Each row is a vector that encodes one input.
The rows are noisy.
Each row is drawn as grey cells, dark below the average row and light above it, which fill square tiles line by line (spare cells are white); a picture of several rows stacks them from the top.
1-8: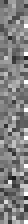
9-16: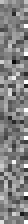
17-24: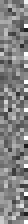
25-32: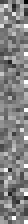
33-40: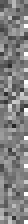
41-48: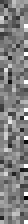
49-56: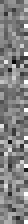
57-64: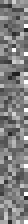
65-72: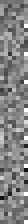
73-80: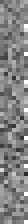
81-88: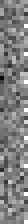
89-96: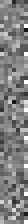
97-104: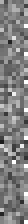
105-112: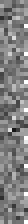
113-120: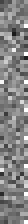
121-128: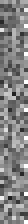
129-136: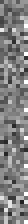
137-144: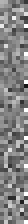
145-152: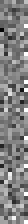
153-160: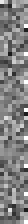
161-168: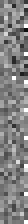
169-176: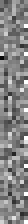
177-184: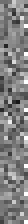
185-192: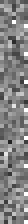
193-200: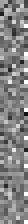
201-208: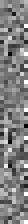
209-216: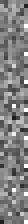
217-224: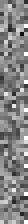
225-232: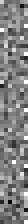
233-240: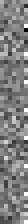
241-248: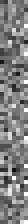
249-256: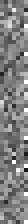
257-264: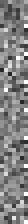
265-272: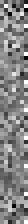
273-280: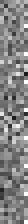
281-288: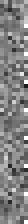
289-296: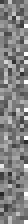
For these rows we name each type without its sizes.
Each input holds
either a point on a circle, a label and a true/false value, or a node of a tree.
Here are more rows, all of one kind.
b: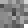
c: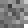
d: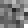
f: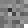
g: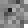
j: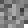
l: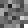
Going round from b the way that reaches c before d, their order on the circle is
b, c, g, j, l, f, d.
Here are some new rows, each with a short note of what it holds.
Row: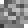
a point on a circle, a label and a true/false value
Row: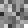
a node of a tree
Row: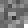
a point on a circle, a label and a true/false value
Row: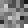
a node of a tree
